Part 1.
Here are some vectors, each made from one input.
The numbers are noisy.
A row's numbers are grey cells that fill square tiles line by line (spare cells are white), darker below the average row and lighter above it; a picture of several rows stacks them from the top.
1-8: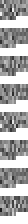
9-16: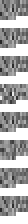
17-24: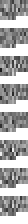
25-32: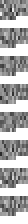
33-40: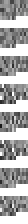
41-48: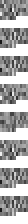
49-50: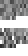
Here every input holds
a point on a 9-point line.
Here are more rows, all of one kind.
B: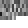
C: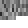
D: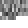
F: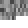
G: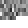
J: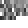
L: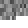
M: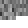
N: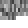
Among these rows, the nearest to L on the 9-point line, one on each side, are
F and M.
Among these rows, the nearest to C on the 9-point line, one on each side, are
B and M.
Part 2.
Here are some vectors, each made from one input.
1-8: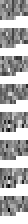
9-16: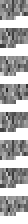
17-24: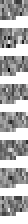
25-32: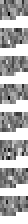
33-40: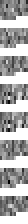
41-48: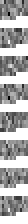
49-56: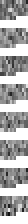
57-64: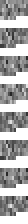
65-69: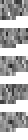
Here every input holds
either a fixed value, or three true/false values.
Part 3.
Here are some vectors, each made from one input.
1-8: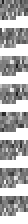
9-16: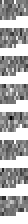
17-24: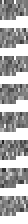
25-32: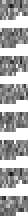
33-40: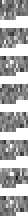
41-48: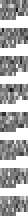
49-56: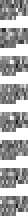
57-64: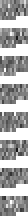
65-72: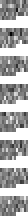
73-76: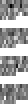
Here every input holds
a point on a 13-point circle.
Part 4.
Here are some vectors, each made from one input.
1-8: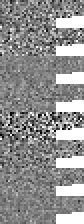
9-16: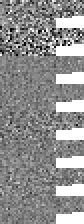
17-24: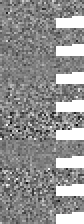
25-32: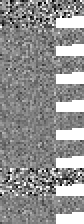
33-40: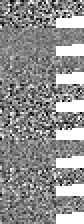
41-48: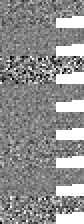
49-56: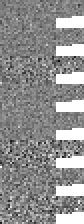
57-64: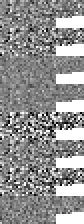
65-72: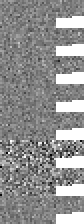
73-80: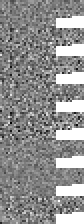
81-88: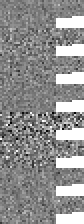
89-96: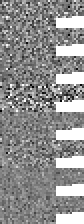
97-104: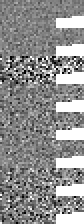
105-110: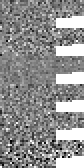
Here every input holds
either a fixed value, or three true/false values.
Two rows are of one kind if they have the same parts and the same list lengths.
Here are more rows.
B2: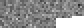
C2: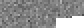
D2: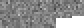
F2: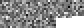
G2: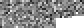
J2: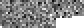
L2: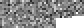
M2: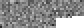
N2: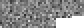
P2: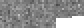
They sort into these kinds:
B2, C2, D2, G2, J2, L2, M2, N2, P2
F2

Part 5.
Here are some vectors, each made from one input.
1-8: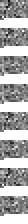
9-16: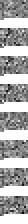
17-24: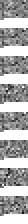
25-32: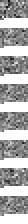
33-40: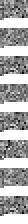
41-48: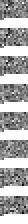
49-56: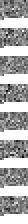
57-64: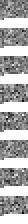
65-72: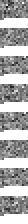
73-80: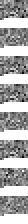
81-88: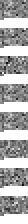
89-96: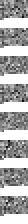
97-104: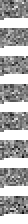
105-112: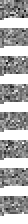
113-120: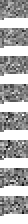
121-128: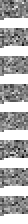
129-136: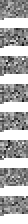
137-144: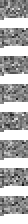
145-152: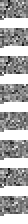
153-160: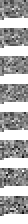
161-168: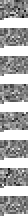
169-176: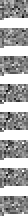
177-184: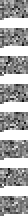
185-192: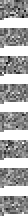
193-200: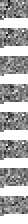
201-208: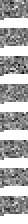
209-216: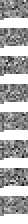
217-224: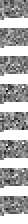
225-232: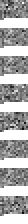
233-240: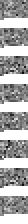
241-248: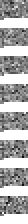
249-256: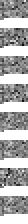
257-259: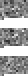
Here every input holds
a point on a 10-point line.
